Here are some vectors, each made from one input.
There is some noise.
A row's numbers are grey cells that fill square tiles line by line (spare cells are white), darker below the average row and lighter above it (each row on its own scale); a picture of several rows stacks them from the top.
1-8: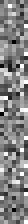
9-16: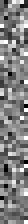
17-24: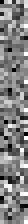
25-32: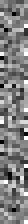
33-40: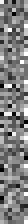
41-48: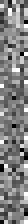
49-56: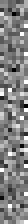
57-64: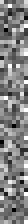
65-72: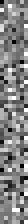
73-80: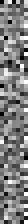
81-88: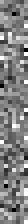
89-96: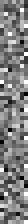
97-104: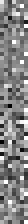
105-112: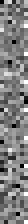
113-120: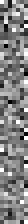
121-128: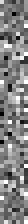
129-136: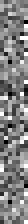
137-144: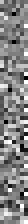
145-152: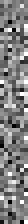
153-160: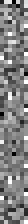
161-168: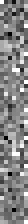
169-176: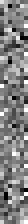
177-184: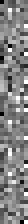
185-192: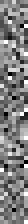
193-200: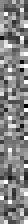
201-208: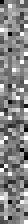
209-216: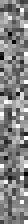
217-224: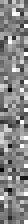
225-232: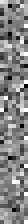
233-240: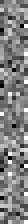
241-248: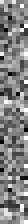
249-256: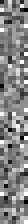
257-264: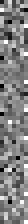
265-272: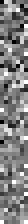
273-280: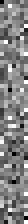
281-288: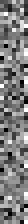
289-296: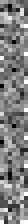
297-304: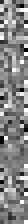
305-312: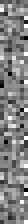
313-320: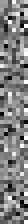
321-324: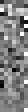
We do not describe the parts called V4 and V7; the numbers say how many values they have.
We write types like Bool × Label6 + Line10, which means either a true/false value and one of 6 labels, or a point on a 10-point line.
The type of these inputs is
Bool × Line6 × V4 + Circle10 × V7.
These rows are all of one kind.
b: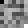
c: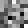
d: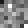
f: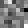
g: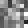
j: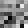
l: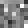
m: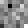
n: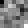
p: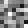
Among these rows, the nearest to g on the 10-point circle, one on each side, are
c and m.
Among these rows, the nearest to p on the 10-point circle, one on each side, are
c and d.
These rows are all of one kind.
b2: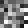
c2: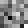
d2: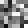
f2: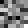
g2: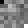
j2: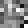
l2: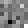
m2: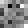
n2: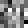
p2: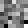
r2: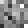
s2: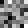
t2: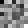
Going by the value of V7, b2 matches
d2 and l2.
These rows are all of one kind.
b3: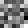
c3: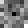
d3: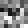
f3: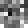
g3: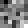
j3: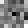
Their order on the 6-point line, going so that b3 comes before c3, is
b3, j3, c3, d3, f3, g3.
